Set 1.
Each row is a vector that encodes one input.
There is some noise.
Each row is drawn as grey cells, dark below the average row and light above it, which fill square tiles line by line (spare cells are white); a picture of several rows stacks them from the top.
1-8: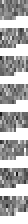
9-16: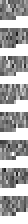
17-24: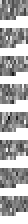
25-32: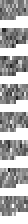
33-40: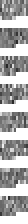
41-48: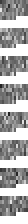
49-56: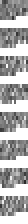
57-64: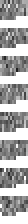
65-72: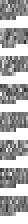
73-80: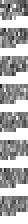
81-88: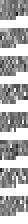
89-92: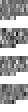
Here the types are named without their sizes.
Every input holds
a point on a line, together with either a point on a circle and a true/false value, or a fixed value.
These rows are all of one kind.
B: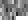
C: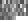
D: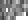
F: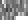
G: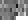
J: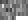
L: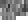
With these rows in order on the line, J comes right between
G and L.
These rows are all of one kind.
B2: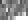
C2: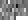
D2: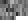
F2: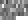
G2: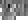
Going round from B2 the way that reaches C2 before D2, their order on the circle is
B2, C2, D2, G2, F2.
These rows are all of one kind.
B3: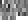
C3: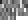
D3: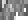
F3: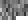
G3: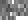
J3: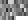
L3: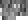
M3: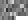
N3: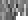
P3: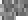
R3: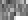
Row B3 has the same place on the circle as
F3 and L3.
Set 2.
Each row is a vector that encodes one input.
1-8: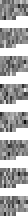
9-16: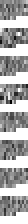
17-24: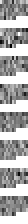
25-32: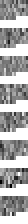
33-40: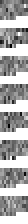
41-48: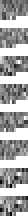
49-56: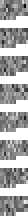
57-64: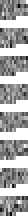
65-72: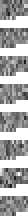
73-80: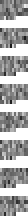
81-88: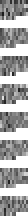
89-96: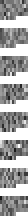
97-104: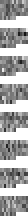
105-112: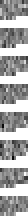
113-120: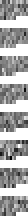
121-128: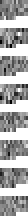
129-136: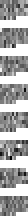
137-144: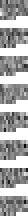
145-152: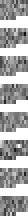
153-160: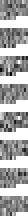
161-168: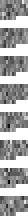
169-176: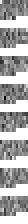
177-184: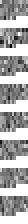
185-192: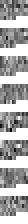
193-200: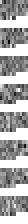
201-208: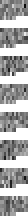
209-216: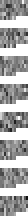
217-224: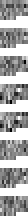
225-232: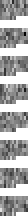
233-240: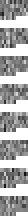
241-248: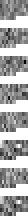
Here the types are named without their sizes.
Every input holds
a true/false value, together with either a point on each of two circles, or a fixed value.
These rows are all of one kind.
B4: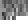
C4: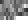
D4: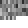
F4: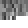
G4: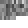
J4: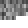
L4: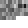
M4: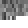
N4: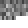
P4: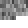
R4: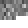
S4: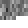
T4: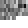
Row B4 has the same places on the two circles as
F4, J4, M4 and N4.
